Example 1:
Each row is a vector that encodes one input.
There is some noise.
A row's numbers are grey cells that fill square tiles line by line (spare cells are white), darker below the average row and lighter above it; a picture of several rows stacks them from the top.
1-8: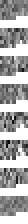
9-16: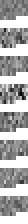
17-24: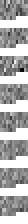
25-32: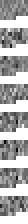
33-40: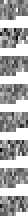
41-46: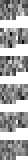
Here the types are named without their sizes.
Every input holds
either a point on a circle and a true/false value, or a fixed value.
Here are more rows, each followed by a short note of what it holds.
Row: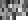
a point on a circle and a true/false value
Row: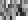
a point on a circle and a true/false value
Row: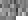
a point on a circle and a true/false value
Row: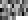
a fixed value
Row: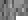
a point on a circle and a true/false value
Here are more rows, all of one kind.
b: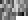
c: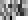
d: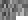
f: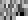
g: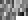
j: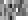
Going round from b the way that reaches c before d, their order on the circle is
b, f, j, c, g, d.
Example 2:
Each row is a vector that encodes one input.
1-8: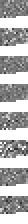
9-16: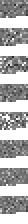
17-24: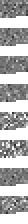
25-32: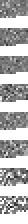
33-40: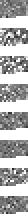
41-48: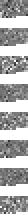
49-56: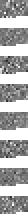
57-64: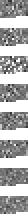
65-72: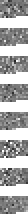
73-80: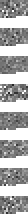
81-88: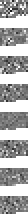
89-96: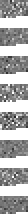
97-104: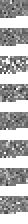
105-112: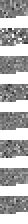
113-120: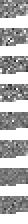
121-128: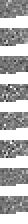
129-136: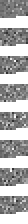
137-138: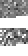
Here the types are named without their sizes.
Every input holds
either a fixed value, or a node of a tree, or four true/false values.
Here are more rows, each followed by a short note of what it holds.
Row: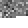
four true/false values
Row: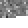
a node of a tree
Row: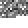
a fixed value
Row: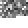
a fixed value
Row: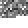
a fixed value
